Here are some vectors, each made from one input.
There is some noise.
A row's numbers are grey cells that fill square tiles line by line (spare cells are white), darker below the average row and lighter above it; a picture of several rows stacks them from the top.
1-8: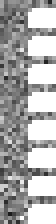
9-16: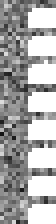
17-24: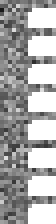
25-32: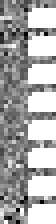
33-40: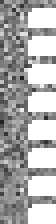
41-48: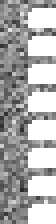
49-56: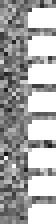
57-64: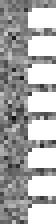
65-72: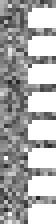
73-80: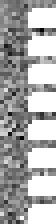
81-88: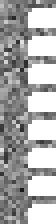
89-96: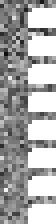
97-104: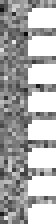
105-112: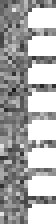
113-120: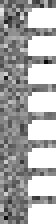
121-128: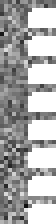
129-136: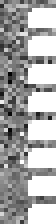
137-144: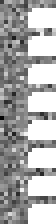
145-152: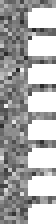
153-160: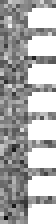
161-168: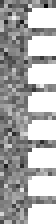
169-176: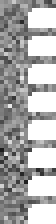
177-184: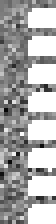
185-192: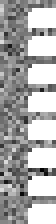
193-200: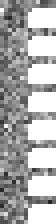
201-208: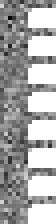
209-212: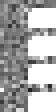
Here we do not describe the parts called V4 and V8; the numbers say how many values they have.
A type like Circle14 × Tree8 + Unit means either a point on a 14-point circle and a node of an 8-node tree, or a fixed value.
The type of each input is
(Bool × (Line6 + V4) + Line7) × V8.
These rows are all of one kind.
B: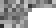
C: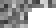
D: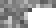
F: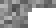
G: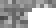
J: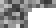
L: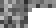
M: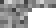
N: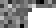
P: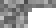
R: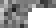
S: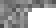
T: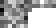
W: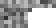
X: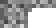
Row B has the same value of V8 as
J, P, R and W.
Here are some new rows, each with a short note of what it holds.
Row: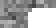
a true/false value, a value of V4 and a value of V8
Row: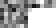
a true/false value, a value of V4 and a value of V8
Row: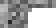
a true/false value, a value of V4 and a value of V8
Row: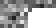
a point on a 7-point line and a value of V8
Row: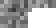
a point on a 6-point line, a true/false value and a value of V8
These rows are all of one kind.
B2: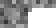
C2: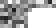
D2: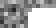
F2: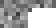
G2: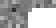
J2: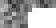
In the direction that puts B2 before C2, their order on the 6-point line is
D2, F2, G2, B2, C2, J2.
